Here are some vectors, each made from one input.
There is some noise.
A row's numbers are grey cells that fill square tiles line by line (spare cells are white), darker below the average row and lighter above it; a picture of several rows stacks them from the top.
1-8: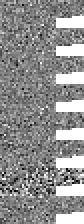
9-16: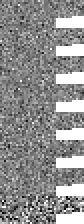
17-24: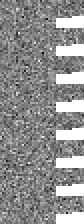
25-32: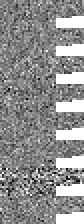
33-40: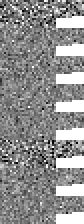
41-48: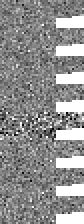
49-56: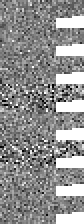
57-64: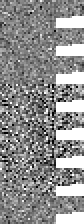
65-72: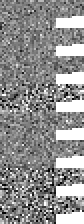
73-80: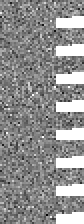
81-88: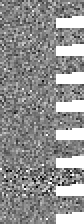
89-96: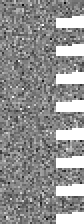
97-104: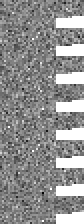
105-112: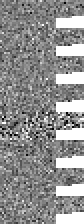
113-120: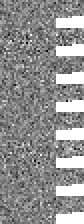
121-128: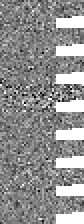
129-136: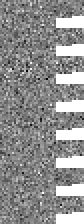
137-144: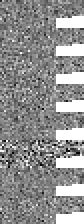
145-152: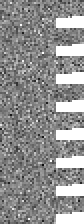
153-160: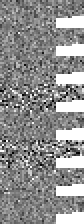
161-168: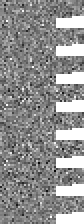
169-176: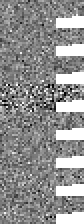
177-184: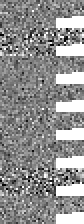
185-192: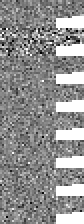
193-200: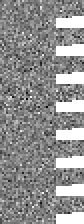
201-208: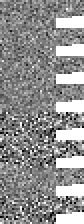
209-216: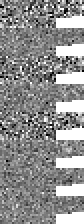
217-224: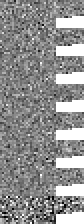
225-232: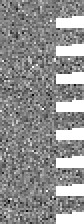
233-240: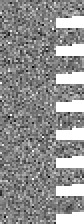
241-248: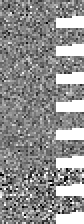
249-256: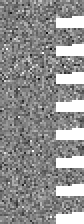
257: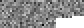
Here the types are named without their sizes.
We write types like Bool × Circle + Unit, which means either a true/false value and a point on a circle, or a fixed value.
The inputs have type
List(Line) + Tree.
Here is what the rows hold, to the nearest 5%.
About 10% of them hold a node of a tree. The rest are lists of points on a line.
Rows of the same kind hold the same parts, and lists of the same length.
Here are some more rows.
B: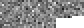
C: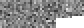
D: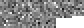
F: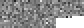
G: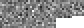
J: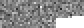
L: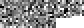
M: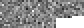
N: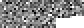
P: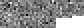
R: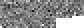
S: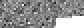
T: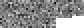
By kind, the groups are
B, D, G, M
C, F, J, R, T
L
N
P, S

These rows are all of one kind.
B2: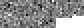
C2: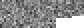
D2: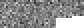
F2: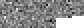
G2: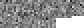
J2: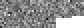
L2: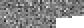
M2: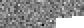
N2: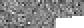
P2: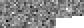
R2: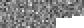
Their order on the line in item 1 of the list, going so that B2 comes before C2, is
B2, L2, F2, R2, C2, G2, J2, M2, D2, N2, P2.
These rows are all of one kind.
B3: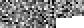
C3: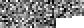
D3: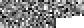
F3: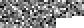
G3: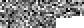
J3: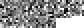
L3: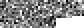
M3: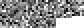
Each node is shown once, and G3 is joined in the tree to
M3.
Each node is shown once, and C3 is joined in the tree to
B3.
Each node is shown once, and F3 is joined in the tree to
D3 and L3.
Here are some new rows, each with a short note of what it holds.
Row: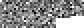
the empty list
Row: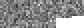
a list of two items
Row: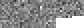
a list of two items
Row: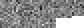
a list of three items
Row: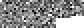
the empty list
